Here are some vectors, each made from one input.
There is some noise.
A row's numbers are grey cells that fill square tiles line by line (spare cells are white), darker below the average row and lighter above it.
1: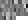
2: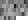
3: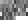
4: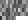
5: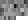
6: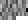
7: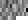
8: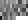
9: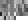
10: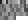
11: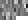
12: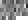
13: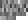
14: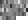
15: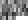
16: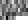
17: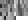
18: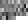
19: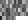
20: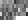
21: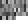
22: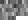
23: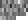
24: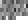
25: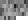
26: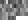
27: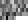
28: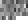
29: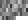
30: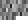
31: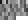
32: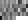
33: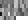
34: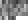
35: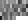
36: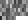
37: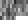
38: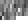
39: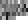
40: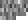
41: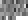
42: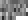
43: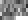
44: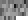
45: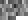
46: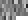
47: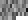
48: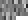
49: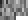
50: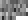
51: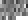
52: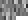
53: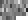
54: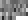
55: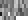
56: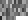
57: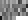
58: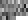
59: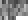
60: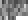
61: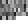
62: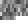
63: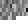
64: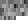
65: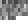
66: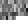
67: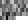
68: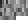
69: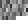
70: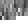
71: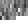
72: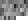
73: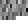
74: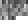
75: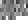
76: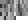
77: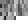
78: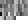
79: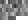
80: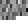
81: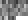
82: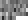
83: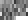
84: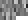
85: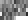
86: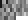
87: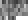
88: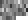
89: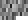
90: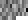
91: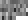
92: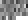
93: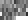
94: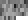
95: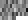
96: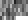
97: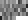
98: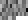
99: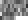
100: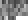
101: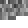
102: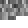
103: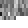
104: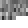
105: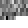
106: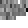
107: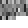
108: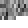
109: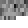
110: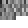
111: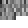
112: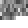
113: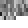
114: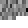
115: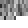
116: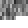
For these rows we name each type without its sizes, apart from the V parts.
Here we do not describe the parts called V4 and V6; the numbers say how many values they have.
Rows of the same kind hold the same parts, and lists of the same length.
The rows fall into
2 kinds.
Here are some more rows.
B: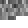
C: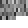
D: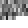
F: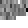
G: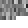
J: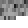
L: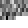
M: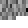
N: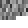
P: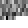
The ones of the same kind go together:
B, G, J
C, D, F, L, M, N, P

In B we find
a true/false value and a value of V6.
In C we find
a label, a true/false value and a value of V4.
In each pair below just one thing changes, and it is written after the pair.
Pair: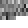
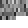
the label
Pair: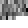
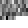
the label
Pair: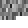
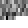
the true/false value
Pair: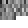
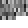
the true/false value
